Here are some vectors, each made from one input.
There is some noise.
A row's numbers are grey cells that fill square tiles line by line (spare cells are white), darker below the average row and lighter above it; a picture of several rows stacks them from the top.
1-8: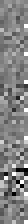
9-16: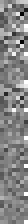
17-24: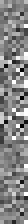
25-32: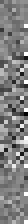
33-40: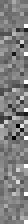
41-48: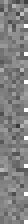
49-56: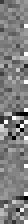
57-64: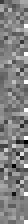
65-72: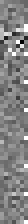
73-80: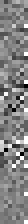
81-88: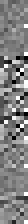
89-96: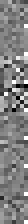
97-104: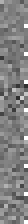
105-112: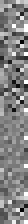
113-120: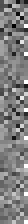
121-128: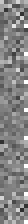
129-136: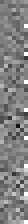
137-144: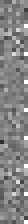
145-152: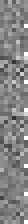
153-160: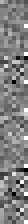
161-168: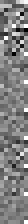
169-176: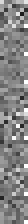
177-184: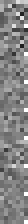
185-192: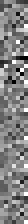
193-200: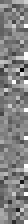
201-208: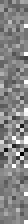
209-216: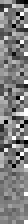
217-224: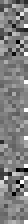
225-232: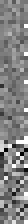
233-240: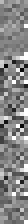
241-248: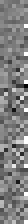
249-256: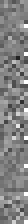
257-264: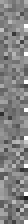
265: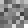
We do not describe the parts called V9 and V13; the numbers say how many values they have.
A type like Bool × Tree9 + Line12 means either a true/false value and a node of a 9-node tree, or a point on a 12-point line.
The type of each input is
(Bool × Line5 + V13) × V9.
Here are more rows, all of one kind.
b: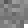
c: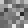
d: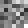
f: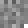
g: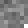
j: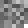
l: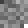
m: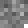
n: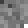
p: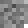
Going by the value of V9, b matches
d, g, j and m.
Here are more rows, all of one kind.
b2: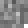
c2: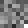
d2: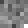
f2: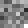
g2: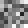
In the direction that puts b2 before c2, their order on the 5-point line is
g2, b2, c2, f2, d2.
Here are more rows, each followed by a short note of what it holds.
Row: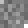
a point on a 5-point line, a true/false value and a value of V9
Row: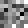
a value of V9 and a value of V13
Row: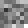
a value of V9 and a value of V13
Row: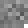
a value of V9 and a value of V13
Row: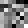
a point on a 5-point line, a true/false value and a value of V9
